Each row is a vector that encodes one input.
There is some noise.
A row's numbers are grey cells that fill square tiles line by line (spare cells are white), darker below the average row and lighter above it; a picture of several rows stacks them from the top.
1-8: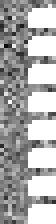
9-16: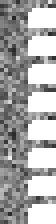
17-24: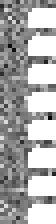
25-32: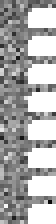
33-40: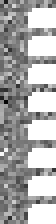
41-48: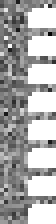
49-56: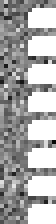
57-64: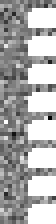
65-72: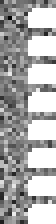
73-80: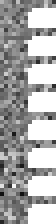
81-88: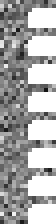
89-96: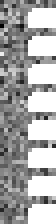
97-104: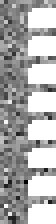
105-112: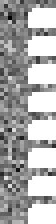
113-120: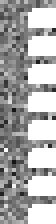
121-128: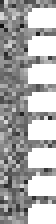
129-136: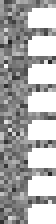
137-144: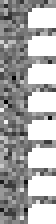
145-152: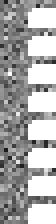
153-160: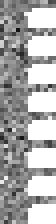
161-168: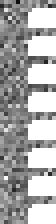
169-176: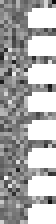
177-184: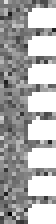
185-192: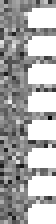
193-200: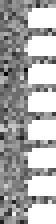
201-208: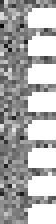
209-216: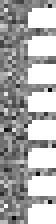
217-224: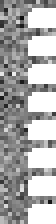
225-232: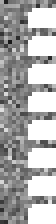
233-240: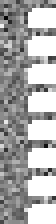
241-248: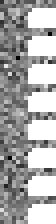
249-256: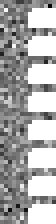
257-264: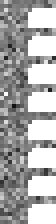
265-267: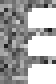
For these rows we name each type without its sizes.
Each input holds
a point on a circle and a true/false value, together with a list of points on a line.
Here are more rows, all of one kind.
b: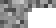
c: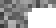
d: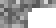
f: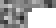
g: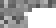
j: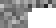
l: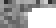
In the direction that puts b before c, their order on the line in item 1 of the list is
l, b, f, j, d, g, c.
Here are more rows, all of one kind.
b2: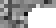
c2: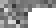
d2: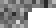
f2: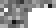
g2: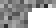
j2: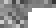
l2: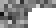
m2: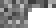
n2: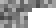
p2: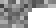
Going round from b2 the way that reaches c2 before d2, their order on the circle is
b2, c2, j2, p2, n2, g2, m2, d2, l2, f2.
